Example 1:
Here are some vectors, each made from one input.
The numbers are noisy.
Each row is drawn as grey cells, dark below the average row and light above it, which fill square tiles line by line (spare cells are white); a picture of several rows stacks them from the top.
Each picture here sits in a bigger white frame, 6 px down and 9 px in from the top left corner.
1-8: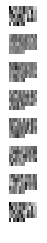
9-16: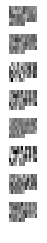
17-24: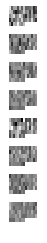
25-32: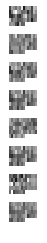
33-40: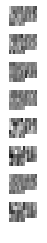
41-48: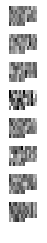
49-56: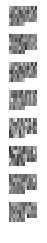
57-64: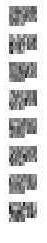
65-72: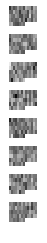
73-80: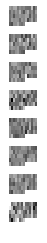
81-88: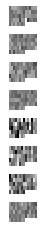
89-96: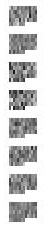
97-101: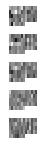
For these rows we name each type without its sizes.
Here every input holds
either a point on a circle, or a point on a line.
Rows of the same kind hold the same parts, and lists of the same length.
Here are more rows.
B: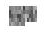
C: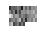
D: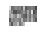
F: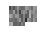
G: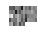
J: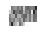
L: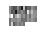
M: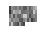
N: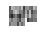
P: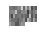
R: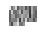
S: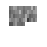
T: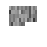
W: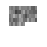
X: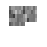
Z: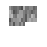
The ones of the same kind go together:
B, M, N, R, S, T, X
C, D, F, G, J, L, P, W, Z

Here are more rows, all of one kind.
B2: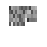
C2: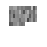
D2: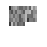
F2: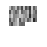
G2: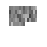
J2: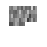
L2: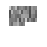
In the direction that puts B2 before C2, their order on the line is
B2, D2, J2, C2, F2, L2, G2.
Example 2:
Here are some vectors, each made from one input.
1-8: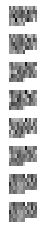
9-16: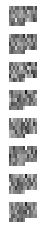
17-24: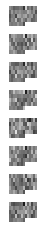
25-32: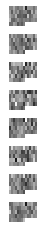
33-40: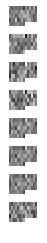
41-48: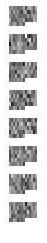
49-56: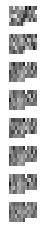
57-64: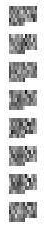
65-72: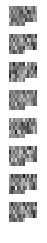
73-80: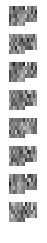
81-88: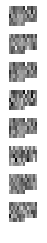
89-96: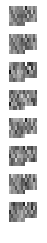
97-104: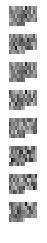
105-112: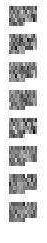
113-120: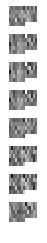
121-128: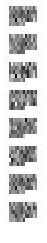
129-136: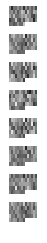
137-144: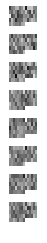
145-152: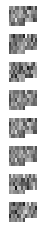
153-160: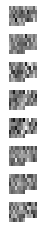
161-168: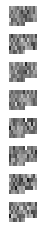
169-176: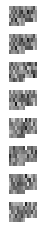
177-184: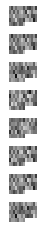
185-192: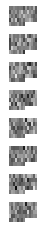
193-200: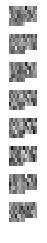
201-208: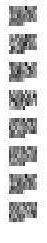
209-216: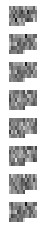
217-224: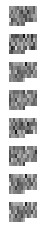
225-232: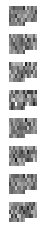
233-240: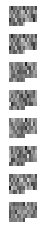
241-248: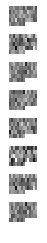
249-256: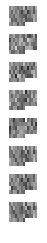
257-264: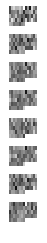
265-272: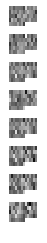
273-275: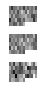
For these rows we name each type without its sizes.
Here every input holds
a point on a line and a true/false value.
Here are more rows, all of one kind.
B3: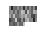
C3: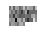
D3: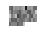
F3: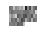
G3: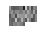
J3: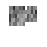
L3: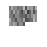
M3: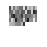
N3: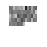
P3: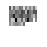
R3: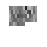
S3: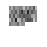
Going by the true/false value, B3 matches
G3 and J3.
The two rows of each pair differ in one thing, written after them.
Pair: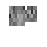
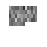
the place on the line
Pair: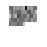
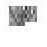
the place on the line
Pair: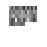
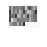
the place on the line
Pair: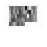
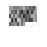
the place on the line
